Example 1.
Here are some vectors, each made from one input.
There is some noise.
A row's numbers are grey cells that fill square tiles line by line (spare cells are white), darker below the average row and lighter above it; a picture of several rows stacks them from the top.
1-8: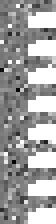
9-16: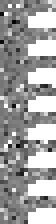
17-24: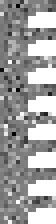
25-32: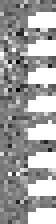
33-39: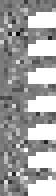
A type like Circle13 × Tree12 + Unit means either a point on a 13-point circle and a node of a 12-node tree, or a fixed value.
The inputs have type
(Bool × Bool × Bool + Unit) × Line6.
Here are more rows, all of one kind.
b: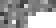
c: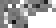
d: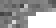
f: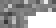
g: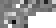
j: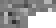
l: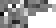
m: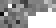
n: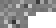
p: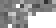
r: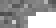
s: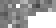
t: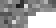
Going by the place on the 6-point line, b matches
g and p.
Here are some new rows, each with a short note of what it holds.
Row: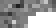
a point on a 6-point line and three true/false values
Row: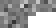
a point on a 6-point line
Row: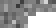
a point on a 6-point line and three true/false values
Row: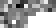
a point on a 6-point line and three true/false values
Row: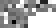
a point on a 6-point line
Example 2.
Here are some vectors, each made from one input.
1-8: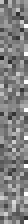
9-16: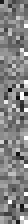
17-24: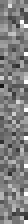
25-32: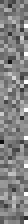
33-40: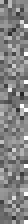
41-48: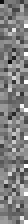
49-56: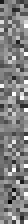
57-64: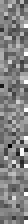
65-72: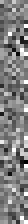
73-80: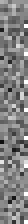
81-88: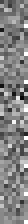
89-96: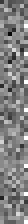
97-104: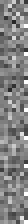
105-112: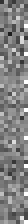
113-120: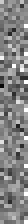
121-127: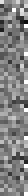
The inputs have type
Circle8 + Line7.
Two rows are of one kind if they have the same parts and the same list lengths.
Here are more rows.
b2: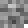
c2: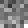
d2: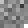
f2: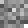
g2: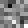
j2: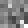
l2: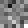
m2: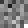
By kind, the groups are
b2, d2, f2, j2
c2, g2, l2, m2

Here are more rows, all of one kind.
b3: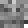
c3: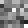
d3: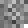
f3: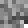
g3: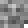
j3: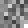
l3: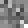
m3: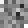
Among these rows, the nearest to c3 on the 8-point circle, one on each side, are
b3 and d3.
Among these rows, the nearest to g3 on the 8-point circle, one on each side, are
b3 and f3.
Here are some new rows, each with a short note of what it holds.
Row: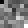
a point on a 7-point line
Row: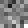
a point on a 7-point line
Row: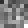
a point on a 7-point line
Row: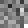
a point on a 7-point line
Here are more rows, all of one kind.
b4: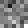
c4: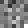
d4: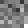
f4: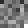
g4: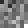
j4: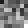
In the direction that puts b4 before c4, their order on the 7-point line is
b4, j4, c4, g4, f4, d4.
